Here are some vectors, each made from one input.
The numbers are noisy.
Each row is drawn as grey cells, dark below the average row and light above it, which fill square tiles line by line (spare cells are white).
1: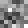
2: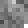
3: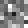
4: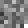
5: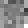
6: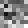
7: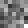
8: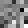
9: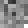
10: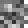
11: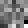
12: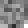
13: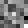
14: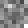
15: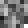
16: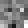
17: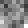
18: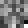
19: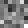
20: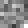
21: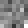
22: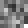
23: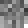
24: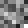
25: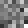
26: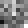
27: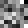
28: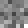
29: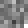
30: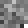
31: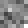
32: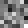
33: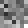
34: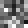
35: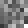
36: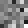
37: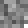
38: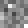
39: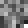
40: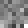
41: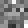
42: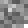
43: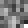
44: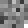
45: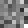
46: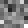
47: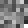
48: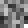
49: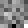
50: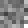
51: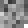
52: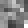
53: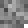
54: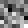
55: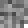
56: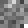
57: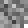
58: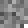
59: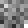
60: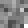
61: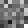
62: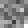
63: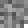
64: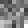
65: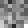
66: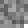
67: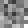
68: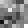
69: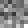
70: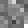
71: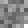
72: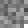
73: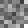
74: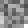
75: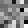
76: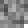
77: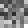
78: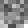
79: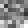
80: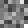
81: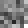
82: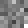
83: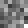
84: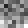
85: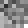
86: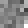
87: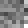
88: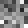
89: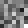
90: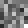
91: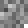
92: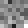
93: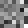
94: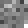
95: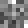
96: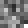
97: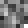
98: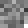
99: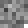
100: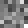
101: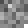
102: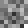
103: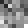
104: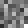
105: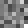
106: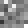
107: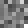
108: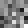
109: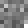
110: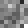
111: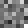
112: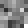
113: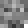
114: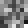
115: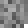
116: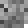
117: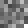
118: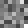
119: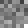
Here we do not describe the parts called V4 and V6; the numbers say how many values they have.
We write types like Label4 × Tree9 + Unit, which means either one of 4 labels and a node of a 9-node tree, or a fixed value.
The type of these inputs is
Bool × V4 × V6 + Line5.
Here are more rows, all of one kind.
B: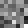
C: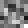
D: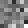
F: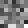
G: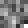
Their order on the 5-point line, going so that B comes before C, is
F, D, B, C, G.
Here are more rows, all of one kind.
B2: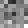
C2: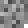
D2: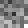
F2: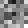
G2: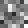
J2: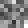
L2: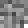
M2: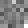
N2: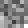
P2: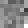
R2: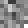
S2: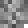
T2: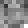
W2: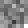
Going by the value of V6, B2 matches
C2, D2 and F2.
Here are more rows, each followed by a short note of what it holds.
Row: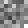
a true/false value, a value of V4 and a value of V6
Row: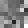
a true/false value, a value of V4 and a value of V6
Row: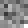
a true/false value, a value of V4 and a value of V6
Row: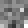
a true/false value, a value of V4 and a value of V6
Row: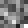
a point on a 5-point line
